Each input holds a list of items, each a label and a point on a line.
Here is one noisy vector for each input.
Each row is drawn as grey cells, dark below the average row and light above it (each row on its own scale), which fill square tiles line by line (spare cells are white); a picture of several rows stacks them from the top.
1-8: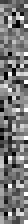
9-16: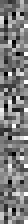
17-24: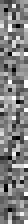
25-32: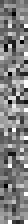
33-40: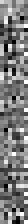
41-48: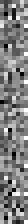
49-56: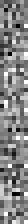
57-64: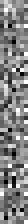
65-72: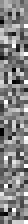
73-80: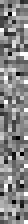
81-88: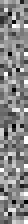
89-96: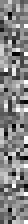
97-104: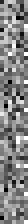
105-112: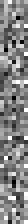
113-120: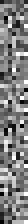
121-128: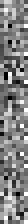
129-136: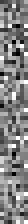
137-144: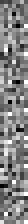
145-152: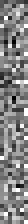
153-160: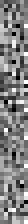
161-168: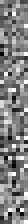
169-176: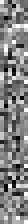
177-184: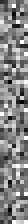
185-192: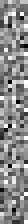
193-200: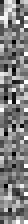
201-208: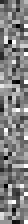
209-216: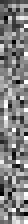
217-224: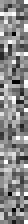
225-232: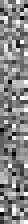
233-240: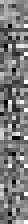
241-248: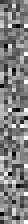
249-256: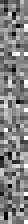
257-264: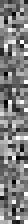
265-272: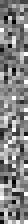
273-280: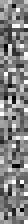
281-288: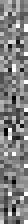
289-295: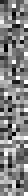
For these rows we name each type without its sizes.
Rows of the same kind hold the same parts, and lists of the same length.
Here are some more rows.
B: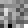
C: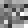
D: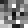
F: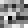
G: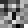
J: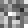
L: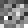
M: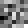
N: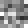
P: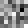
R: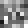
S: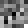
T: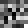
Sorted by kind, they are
B, C, F, J, M, N, P, R
D, G, S, T
L

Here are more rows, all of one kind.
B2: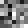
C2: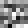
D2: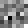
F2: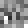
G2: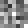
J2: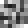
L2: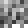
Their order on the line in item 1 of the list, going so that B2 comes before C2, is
B2, L2, J2, C2, D2, F2, G2.
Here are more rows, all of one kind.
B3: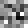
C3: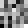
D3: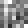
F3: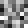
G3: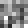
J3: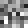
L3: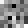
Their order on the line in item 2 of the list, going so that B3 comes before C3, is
D3, G3, F3, J3, B3, L3, C3.
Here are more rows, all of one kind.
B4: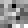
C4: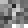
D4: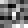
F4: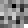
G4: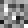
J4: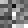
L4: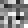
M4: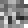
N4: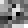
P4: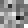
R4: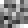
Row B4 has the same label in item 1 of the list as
C4, D4, J4 and N4.
